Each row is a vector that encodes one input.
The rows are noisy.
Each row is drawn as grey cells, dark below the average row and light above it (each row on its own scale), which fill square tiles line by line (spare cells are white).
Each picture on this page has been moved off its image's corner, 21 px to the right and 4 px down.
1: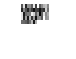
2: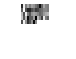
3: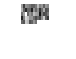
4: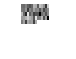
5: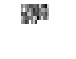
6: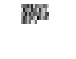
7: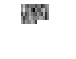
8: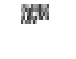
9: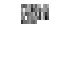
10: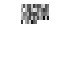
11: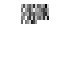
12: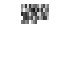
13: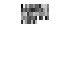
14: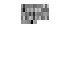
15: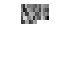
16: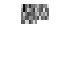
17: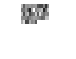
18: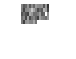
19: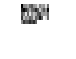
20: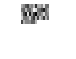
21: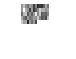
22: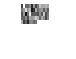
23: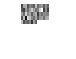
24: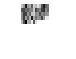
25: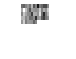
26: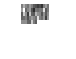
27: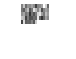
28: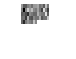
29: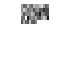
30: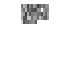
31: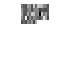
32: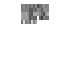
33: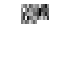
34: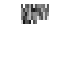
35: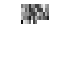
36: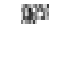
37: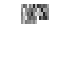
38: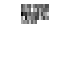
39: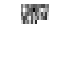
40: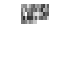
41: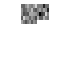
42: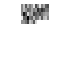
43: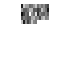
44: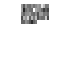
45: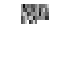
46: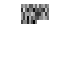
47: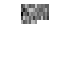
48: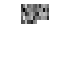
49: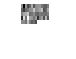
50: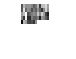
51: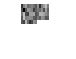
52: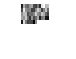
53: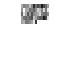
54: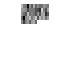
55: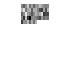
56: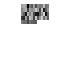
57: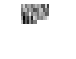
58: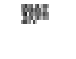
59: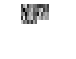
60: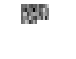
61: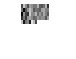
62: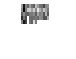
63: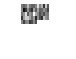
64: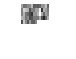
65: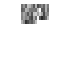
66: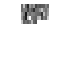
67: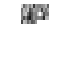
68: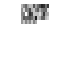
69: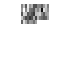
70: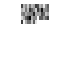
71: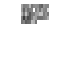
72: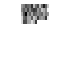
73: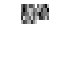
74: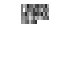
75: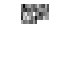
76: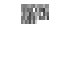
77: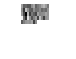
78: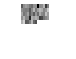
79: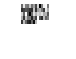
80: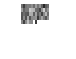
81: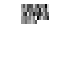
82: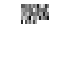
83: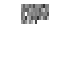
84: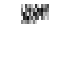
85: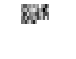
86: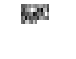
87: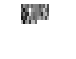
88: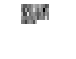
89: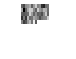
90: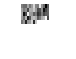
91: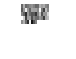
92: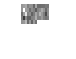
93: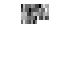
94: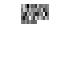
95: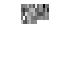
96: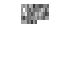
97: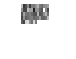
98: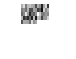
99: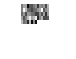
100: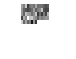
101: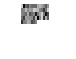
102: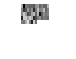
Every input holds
a node of a 9-node tree, together with either a node of a 9-node tree, or three true/false values.
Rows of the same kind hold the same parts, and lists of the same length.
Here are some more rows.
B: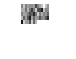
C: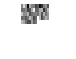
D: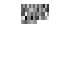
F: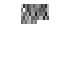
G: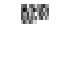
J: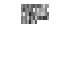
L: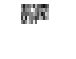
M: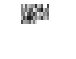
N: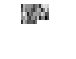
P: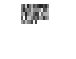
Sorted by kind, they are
B, C, F, J, M, N
D, G, L, P

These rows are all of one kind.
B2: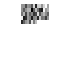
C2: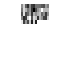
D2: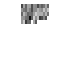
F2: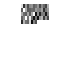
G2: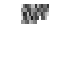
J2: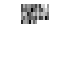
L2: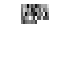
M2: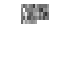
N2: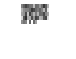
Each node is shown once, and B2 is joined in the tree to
G2.
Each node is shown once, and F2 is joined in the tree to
J2 and M2.
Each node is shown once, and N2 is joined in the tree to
D2, G2 and M2.
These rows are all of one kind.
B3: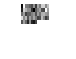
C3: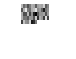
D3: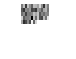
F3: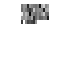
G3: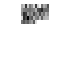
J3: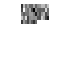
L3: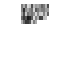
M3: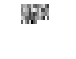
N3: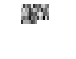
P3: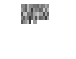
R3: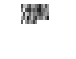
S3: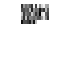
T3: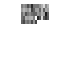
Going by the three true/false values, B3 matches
J3 and T3.
